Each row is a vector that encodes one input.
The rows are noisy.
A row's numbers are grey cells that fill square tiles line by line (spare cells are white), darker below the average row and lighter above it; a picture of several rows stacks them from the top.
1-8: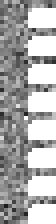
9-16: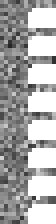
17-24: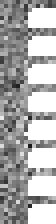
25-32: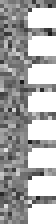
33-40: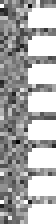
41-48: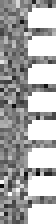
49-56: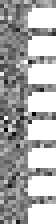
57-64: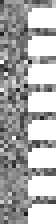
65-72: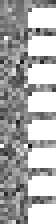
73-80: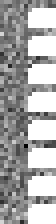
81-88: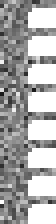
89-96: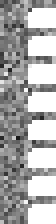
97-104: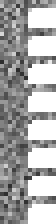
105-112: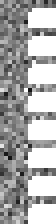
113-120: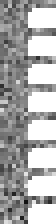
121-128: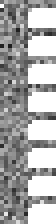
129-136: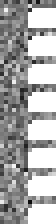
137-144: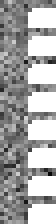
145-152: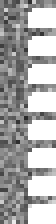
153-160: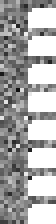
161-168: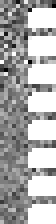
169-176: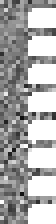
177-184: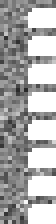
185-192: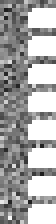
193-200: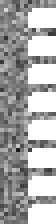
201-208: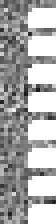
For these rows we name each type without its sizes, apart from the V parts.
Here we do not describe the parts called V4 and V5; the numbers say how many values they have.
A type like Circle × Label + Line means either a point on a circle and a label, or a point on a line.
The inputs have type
Bool × (Circle + V4) × (Line × Tree + V5).
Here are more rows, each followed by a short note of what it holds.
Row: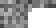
a point on a line, a node of a tree, a true/false value and a value of V4
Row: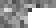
a point on a circle, a point on a line, a node of a tree and a true/false value
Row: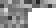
a point on a line, a node of a tree, a true/false value and a value of V4
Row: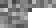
a point on a circle, a point on a line, a node of a tree and a true/false value
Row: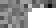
a point on a circle, a point on a line, a node of a tree and a true/false value
